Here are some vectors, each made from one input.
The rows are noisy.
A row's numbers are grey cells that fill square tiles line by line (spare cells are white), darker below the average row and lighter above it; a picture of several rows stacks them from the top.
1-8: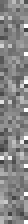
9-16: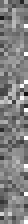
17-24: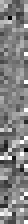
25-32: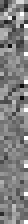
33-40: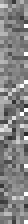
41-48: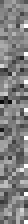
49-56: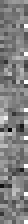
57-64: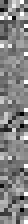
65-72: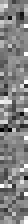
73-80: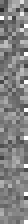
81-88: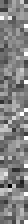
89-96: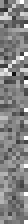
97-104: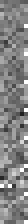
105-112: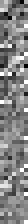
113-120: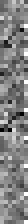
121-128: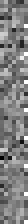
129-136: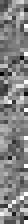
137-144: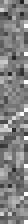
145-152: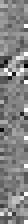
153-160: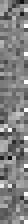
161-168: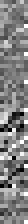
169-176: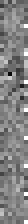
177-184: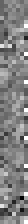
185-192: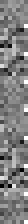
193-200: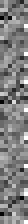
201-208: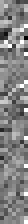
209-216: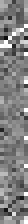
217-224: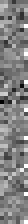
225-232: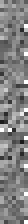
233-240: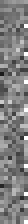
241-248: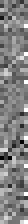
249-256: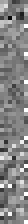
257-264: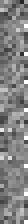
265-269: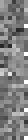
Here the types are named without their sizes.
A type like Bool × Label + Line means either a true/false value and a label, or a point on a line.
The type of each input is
Line.
